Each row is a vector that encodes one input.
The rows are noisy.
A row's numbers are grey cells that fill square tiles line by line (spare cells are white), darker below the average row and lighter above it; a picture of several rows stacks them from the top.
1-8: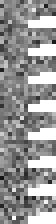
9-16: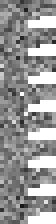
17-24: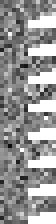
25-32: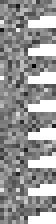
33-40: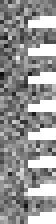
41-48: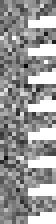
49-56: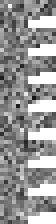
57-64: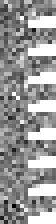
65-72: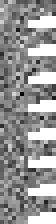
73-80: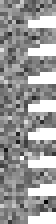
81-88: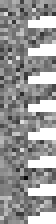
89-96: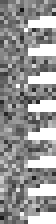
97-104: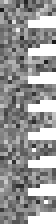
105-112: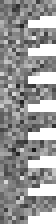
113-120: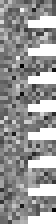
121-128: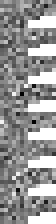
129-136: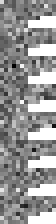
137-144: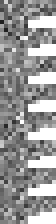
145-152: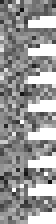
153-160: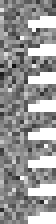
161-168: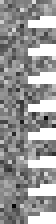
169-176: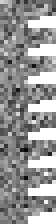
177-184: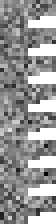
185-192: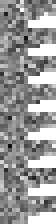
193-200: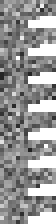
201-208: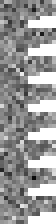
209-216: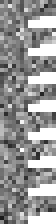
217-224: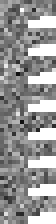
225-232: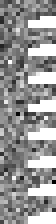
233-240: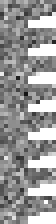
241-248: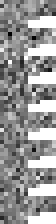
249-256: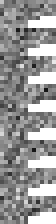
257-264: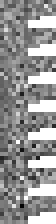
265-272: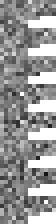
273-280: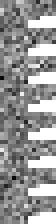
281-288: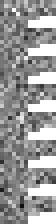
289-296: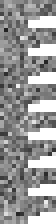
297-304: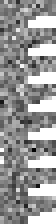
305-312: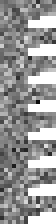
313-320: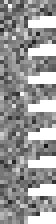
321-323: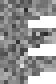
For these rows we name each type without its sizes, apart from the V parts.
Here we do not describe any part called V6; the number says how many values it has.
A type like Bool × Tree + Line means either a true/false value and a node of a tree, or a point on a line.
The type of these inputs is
(Circle + Unit) × V6 + Line × Line.
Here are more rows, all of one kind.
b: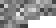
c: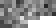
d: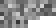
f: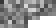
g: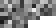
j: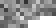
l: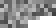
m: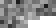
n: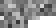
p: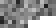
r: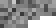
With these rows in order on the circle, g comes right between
d and m.
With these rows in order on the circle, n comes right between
d and l.
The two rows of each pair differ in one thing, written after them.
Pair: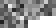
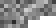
the value of V6
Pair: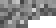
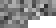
the place on the circle
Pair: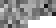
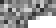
the value of V6
